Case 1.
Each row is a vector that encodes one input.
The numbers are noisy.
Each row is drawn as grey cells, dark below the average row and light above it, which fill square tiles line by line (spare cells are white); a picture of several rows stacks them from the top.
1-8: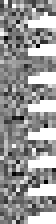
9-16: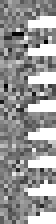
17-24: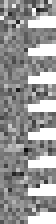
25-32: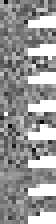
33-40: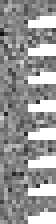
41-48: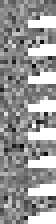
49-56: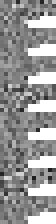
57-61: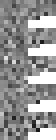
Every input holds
either a point on a 4-point line, or a point on an 8-point line.
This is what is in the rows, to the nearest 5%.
About 35% of them hold a point on a 4-point line. The rest hold a point on an 8-point line.
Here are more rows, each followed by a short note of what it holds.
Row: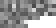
a point on an 8-point line
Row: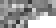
a point on an 8-point line
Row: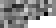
a point on a 4-point line
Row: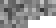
a point on a 4-point line
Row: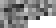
a point on a 4-point line
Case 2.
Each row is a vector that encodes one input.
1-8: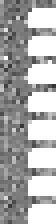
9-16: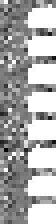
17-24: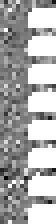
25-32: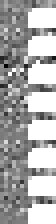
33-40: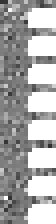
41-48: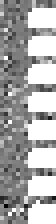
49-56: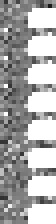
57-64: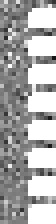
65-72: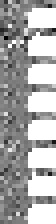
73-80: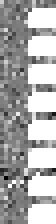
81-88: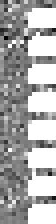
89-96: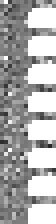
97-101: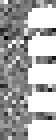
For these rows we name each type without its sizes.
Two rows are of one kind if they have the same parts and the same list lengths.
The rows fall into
3 kinds.
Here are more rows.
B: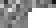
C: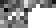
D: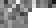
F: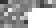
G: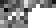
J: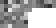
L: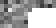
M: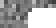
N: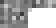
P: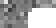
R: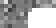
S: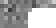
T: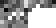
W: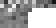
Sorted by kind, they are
B, D, F, J, L, M, W
C, G, T
N, P, R, S

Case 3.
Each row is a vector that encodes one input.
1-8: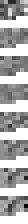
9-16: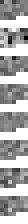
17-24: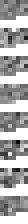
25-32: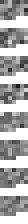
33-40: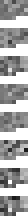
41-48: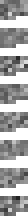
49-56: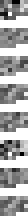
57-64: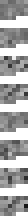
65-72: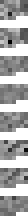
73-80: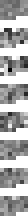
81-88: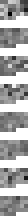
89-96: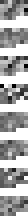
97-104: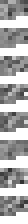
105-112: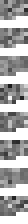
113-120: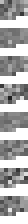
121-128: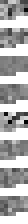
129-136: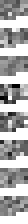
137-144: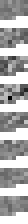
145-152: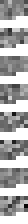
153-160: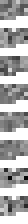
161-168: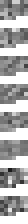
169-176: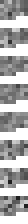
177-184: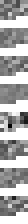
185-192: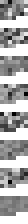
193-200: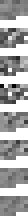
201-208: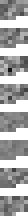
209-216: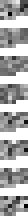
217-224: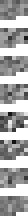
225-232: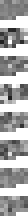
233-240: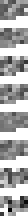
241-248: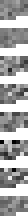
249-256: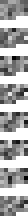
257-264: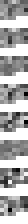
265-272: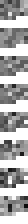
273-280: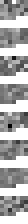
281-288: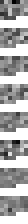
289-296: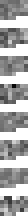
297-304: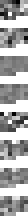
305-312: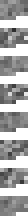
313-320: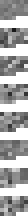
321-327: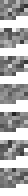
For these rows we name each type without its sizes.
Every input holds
a node of a tree and a true/false value.
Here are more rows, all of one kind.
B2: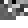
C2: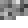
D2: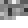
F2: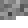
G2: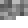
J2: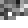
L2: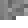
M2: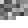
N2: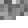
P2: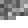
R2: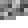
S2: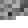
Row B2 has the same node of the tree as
D2, F2, G2 and P2.
